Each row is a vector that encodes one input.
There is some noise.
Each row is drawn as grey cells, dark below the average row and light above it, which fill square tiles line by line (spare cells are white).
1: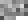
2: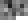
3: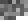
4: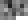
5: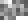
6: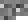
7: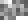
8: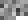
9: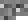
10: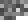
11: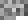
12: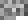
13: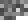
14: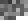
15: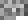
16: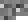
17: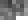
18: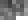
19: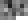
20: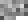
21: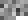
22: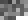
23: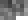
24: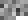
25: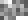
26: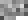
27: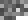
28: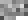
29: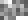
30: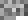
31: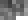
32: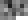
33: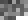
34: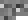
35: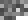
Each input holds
either a point on a 4-point line, or a point on a 5-point line.
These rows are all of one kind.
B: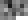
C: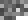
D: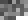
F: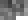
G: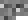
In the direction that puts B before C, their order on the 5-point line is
B, F, D, C, G.
